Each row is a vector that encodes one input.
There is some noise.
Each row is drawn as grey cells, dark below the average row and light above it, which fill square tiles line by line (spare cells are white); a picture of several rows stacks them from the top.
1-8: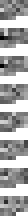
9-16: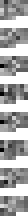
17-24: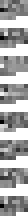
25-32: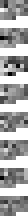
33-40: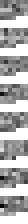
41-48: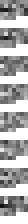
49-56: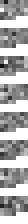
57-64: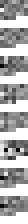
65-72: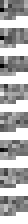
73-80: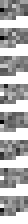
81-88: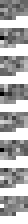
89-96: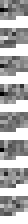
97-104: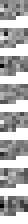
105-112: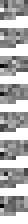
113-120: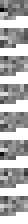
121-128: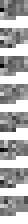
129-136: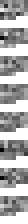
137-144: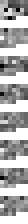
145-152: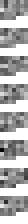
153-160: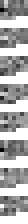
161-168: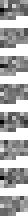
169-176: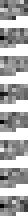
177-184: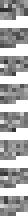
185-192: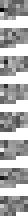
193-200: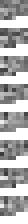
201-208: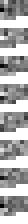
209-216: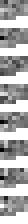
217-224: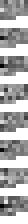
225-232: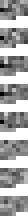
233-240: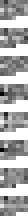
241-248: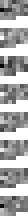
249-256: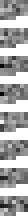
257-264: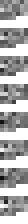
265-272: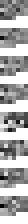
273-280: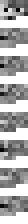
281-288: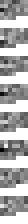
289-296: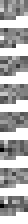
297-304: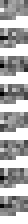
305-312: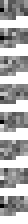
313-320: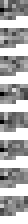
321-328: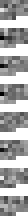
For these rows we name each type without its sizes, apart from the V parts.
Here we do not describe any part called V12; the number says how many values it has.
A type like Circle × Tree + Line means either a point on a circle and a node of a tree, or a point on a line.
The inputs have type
List(Bool × V12).
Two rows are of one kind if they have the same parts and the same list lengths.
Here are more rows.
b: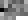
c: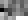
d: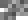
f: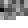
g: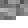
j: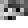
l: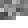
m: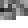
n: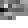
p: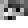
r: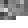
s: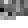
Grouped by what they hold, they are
b, c, f, m, n, s
d, g, l, r
j, p

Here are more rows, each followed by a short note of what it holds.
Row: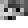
the empty list
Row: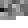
a list of one item
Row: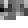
a list of one item
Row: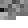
a list of one item
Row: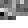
a list of two items
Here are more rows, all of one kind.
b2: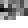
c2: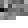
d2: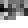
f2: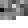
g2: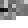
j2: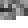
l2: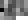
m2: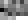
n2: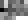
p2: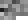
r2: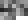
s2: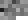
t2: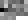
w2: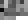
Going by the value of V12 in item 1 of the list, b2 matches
d2, j2 and r2.
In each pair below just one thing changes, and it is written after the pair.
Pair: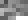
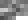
the true/false value in item 2 of the list
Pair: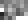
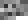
the true/false value in item 1 of the list
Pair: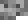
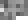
the value of V12 in item 2 of the list
